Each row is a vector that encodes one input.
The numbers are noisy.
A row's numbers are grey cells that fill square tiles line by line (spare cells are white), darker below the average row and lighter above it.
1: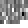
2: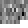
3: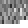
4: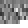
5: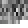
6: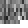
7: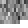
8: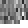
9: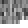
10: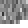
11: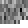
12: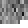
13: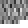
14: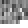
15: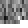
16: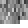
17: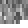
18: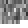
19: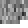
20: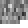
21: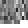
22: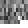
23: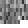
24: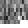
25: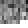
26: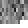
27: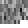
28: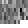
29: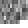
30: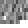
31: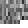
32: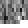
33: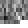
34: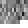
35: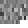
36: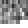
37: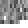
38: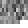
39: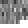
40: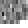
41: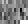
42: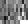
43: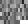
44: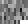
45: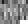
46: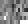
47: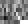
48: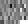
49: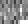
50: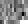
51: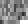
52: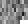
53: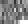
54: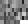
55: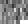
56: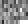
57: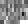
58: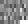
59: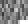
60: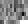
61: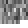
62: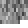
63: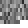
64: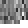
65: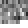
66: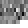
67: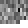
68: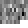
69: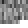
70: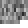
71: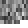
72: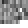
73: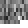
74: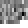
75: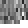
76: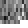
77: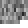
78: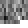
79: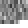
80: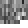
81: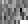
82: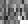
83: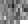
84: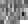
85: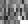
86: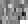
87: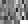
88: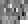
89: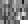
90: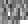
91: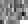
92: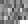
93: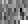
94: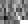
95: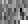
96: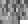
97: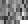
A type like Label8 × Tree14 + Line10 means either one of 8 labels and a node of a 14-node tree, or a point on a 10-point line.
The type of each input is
(Line5 + Tree10) × (Tree9 + Unit).
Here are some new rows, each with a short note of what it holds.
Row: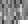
a node of a 9-node tree and a node of a 10-node tree
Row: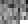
a node of a 9-node tree and a node of a 10-node tree
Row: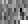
a point on a 5-point line
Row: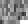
a point on a 5-point line and a node of a 9-node tree
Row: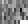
a point on a 5-point line
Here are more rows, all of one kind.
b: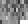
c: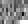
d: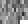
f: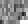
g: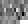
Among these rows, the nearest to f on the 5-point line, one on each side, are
b and d.
